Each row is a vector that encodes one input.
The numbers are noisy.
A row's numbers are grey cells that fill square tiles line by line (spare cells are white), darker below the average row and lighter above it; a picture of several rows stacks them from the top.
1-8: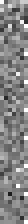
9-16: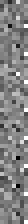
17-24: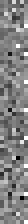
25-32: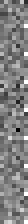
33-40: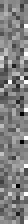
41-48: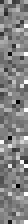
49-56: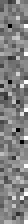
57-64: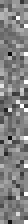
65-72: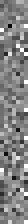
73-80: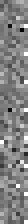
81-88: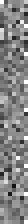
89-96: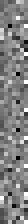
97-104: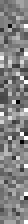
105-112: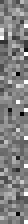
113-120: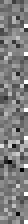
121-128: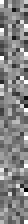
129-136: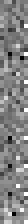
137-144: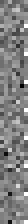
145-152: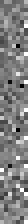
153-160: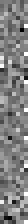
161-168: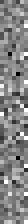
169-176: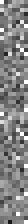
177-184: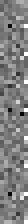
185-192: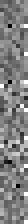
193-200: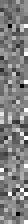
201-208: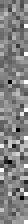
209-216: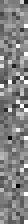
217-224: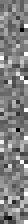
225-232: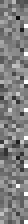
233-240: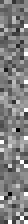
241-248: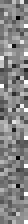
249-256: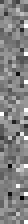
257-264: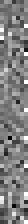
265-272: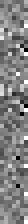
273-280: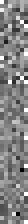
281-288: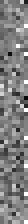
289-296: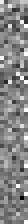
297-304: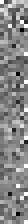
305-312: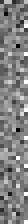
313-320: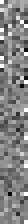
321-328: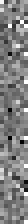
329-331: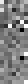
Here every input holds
either a point on a 9-point circle, or a point on a 20-point circle, or a fixed value, or three true/false values.
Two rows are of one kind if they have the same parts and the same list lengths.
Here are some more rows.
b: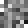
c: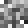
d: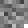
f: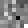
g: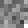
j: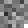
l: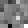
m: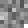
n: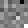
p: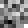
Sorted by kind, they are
b, c
d, j, l, n
f, g, m
p

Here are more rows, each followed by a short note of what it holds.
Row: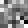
a point on a 9-point circle
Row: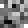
a fixed value
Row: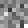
a point on a 20-point circle
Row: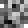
a fixed value
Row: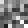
a point on a 9-point circle
